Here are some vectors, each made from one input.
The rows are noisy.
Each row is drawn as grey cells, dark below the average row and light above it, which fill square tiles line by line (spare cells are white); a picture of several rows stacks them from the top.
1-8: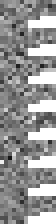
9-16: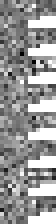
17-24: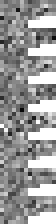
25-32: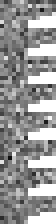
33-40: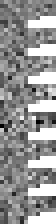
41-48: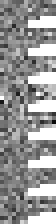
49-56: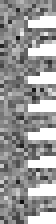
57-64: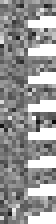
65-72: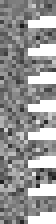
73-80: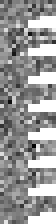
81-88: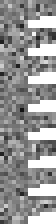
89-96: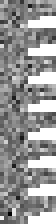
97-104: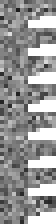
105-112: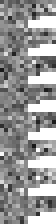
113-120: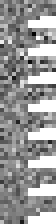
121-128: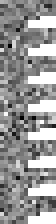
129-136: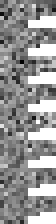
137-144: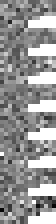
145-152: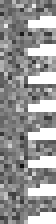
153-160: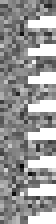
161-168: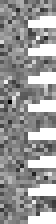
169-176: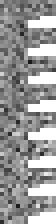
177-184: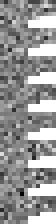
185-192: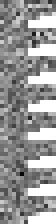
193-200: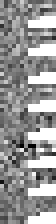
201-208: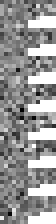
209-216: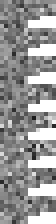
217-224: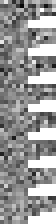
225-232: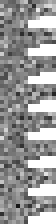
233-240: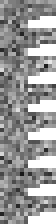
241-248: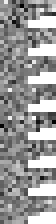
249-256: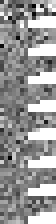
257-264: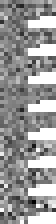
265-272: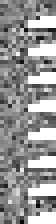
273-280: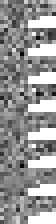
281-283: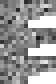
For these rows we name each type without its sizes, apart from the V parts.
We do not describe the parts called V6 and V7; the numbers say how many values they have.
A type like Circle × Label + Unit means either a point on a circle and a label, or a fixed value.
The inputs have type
Bool × Circle + Unit + V6 × V7.
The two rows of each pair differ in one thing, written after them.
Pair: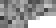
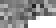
the value of V6
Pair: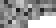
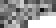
the value of V7
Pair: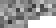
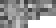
the value of V6
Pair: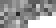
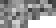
the value of V7
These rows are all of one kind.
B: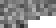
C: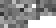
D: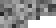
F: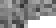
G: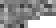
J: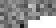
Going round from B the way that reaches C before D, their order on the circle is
B, J, C, G, D, F.
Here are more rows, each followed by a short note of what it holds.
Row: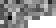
a fixed value
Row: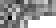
a fixed value
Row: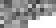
a value of V6 and a value of V7
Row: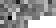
a fixed value
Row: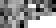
a point on a circle and a true/false value
